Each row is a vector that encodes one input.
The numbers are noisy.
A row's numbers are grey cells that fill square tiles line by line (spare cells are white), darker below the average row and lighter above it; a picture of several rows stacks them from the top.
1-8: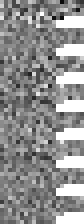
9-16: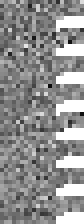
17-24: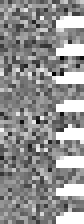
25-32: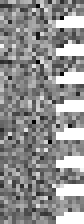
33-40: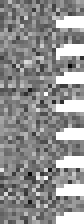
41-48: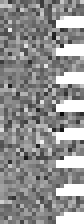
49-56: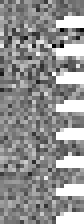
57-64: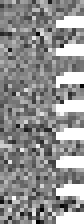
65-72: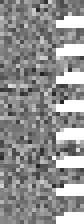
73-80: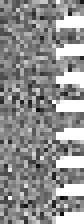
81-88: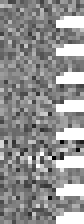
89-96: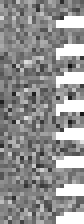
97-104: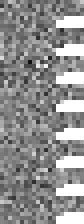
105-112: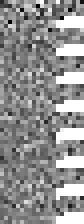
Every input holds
either a point on an 11-point circle, or one of 5 labels and a point on a 5-point line.
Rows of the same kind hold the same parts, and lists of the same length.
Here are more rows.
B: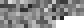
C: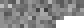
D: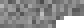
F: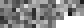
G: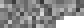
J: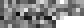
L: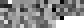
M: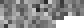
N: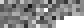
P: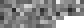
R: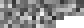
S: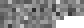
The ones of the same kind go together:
B, F, J, L, N, P, S
C, D, G, M, R

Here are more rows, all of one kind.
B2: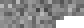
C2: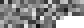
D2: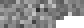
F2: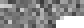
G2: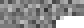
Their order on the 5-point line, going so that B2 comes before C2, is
D2, G2, B2, F2, C2.
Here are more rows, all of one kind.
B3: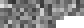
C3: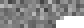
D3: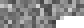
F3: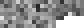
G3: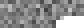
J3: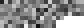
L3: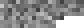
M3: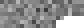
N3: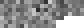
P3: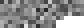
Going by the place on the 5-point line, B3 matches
J3, L3, N3 and P3.
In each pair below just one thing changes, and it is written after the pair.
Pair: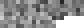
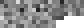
the label
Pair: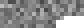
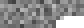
the place on the 5-point line
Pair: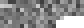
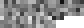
the place on the 5-point line
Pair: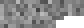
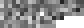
the label
